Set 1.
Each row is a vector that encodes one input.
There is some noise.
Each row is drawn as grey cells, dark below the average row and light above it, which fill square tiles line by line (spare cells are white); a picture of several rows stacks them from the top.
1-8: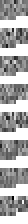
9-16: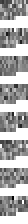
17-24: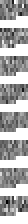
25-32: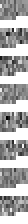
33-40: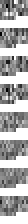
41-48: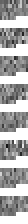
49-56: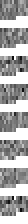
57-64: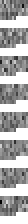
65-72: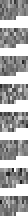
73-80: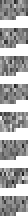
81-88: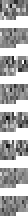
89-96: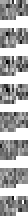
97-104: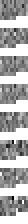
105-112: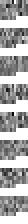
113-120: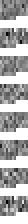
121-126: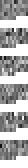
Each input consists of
a point on a 5-point line, together with either a point on a 5-point line, or three true/false values.
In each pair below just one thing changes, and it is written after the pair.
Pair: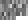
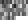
the place on the 5-point line
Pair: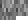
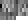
the place on the 5-point line
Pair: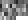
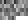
the place on the 5-point line
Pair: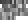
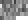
the place on the 5-point line
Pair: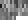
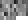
one of the three true/false values
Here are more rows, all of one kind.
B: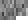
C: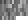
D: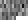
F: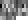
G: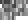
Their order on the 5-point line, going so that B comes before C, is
F, D, B, C, G.
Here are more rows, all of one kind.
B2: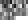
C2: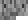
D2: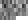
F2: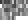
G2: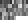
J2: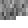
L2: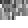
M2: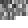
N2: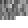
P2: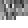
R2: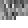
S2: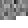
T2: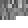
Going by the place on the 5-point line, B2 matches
F2, G2, L2 and M2.
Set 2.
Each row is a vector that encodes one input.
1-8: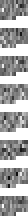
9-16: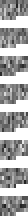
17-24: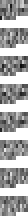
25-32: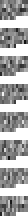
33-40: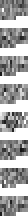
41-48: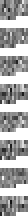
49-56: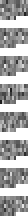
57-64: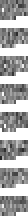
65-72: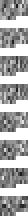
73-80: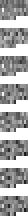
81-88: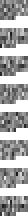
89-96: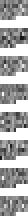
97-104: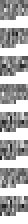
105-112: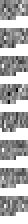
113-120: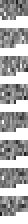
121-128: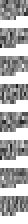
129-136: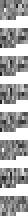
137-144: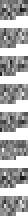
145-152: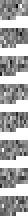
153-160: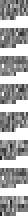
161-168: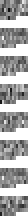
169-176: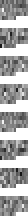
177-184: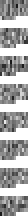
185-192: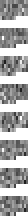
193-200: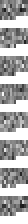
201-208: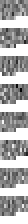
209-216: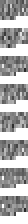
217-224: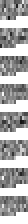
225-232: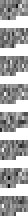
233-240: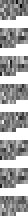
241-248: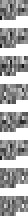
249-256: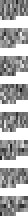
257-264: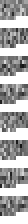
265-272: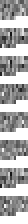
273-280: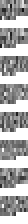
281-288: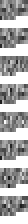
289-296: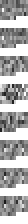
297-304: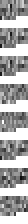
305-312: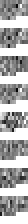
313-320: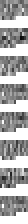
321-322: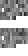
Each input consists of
a list of up to three points on a 7-point line.
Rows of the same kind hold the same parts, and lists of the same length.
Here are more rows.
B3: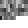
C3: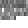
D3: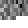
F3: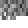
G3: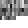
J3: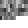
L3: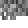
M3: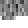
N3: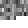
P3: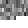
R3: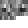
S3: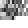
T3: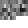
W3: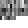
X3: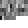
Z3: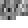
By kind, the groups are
B3, G3, J3, R3, T3, W3, X3
C3, D3, F3, L3, N3, P3
M3, Z3
S3

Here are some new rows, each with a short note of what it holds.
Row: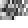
the empty list
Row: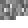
a list of three items
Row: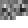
a list of one item
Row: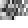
the empty list
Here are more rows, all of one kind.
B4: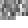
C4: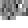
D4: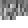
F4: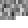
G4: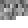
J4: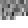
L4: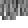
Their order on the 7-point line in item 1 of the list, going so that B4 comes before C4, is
L4, D4, J4, G4, F4, B4, C4.
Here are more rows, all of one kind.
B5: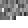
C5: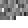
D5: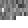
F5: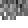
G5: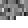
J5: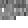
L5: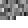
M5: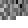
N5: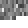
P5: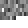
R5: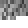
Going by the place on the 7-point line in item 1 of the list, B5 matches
C5 and P5.
